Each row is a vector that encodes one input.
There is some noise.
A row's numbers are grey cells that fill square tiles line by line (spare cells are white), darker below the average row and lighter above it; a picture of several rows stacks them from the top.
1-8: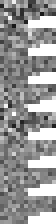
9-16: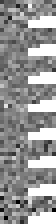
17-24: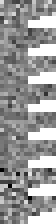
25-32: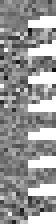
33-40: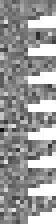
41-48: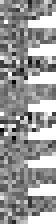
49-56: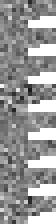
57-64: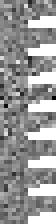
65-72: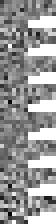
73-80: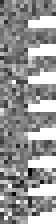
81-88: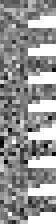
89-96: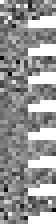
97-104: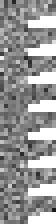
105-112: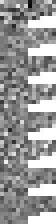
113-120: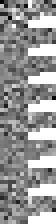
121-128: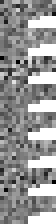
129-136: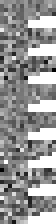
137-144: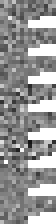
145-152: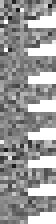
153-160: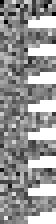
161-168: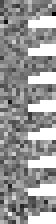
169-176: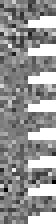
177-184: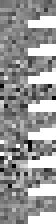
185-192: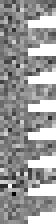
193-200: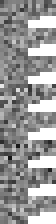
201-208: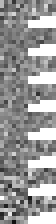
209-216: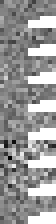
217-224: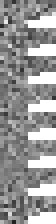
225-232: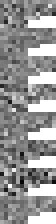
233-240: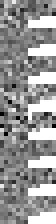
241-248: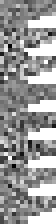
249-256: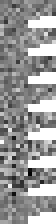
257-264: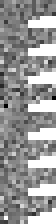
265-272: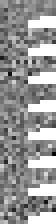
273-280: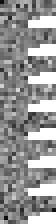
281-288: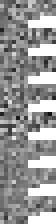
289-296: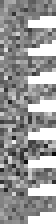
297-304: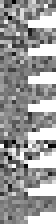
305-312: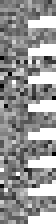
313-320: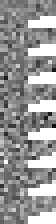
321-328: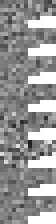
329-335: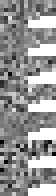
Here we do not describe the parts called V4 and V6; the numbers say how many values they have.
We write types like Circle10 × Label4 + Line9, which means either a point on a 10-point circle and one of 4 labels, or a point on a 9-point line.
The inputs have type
Bool × Circle10 + Unit + V4 × V6.
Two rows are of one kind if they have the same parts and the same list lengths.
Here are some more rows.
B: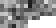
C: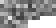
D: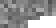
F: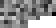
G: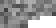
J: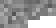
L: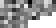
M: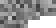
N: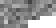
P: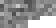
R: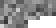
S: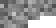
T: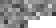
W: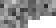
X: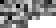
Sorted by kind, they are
B, C, D, F, J, N, P, W, X
G, M, R, S, T
L

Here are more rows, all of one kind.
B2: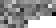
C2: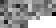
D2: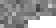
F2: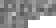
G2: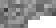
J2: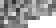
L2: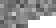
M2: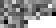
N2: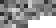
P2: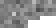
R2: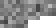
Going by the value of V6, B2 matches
F2 and N2.
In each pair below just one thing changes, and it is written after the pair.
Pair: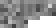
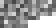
the value of V4
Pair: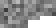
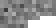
the value of V4
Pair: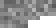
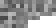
the value of V4
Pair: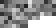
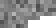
the value of V6
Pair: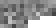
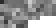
the value of V6
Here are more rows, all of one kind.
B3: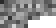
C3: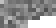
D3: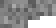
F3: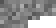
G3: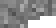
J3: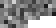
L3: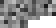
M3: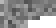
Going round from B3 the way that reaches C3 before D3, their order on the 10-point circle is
B3, F3, J3, M3, C3, G3, L3, D3.
